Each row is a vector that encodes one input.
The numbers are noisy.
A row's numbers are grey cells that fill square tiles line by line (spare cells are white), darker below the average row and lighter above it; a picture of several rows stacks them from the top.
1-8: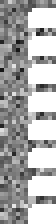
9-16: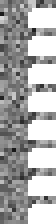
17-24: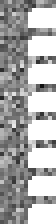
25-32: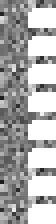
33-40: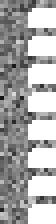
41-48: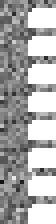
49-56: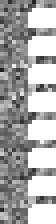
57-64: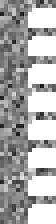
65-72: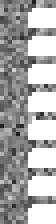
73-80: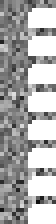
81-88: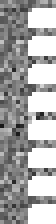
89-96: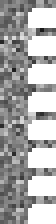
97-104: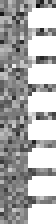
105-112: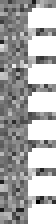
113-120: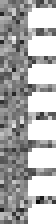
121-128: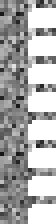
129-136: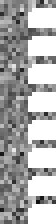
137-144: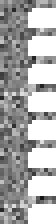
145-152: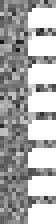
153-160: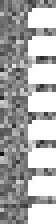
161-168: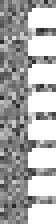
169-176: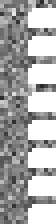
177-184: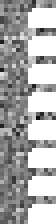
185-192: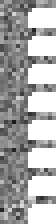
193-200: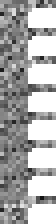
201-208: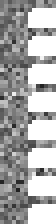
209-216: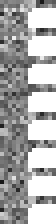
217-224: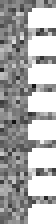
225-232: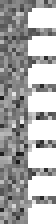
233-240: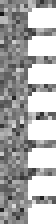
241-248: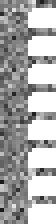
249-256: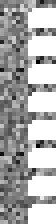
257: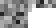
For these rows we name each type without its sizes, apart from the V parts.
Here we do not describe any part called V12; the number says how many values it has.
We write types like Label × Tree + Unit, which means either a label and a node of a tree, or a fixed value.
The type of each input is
Bool × (Line + V12).
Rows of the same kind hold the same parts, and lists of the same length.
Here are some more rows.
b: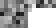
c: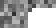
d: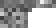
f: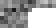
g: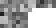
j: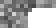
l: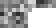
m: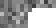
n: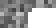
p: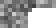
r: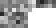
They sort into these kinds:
b, d, f, j, p
c, g, l, m, n, r

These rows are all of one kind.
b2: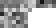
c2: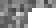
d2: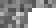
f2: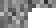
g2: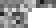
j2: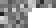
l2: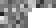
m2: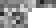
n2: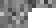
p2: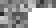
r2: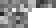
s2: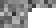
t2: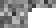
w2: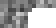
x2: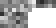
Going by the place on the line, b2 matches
g2, m2, s2 and t2.
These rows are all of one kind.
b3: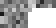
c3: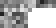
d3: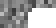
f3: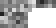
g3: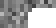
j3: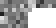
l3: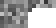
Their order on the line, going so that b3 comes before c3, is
j3, b3, d3, g3, f3, l3, c3.
